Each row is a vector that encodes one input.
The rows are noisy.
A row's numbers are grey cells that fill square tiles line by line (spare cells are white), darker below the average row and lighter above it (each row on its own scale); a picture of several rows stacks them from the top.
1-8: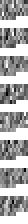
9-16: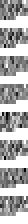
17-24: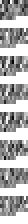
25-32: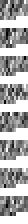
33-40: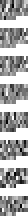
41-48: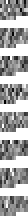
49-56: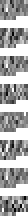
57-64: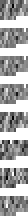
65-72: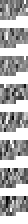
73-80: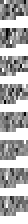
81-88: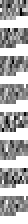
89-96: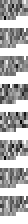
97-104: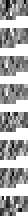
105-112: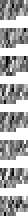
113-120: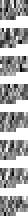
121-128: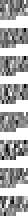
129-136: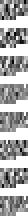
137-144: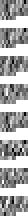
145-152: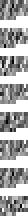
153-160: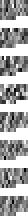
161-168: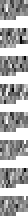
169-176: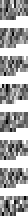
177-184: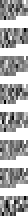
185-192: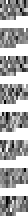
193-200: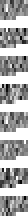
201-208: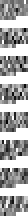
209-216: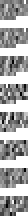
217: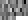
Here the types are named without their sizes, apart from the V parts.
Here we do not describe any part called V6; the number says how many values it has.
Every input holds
either a label and a point on a line, or a value of V6.
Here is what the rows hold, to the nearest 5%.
About 45% of them hold a label and a point on a line. The rest hold a value of V6.
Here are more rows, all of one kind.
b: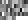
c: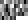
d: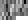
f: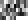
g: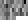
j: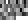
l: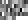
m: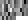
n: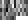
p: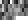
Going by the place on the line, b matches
f, j and l.
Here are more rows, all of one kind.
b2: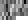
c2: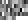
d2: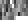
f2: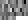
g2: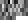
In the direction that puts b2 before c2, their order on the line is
d2, g2, b2, f2, c2.
